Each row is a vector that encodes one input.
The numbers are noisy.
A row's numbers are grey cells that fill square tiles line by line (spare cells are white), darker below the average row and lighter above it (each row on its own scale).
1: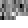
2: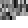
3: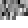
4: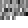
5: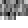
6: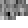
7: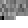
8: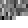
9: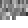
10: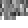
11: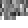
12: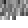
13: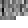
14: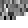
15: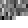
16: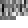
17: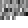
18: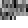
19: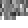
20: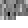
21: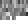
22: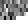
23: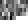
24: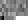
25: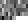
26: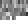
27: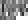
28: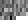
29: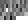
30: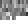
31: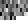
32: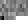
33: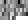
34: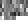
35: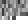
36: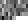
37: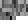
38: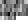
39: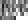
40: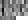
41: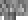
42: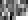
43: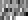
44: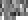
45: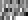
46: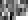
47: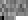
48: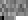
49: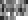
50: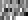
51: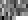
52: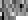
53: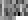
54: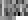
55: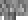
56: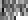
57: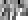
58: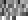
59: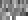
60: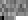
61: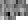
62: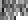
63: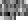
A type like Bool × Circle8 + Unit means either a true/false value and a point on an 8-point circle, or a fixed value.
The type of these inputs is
Bool × Bool × Bool × (Circle8 + Unit).
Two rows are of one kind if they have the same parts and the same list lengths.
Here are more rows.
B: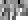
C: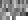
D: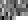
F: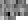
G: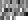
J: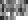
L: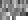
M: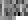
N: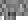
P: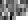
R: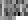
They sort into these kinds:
B, F, N
C, D, G, J, L, M, P, R

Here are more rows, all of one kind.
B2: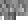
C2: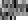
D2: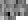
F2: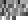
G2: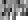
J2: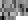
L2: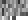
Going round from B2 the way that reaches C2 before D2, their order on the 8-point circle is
B2, J2, G2, C2, F2, L2, D2.
